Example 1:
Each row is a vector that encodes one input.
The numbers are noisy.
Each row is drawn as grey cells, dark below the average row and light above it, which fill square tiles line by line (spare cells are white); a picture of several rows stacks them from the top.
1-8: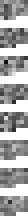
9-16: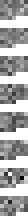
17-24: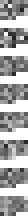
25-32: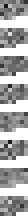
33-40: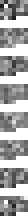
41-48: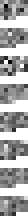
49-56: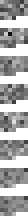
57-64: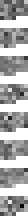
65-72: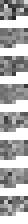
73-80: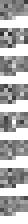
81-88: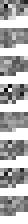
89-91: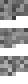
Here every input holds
either a point on a 9-point line, or a point on a 12-point line.
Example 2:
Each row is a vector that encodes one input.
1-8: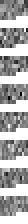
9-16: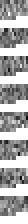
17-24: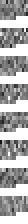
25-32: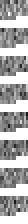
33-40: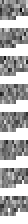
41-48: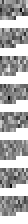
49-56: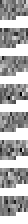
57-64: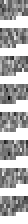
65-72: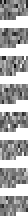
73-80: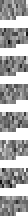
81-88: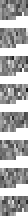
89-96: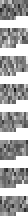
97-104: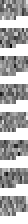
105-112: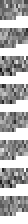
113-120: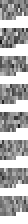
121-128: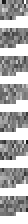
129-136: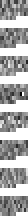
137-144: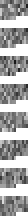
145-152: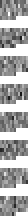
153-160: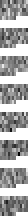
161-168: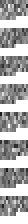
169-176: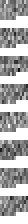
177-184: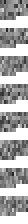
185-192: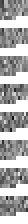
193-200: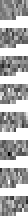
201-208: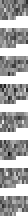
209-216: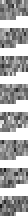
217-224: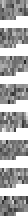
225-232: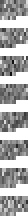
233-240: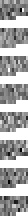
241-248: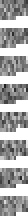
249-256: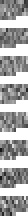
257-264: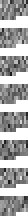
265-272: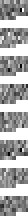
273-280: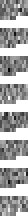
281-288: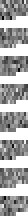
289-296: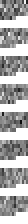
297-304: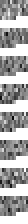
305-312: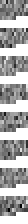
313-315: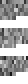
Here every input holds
a node of each of two 12-node trees.
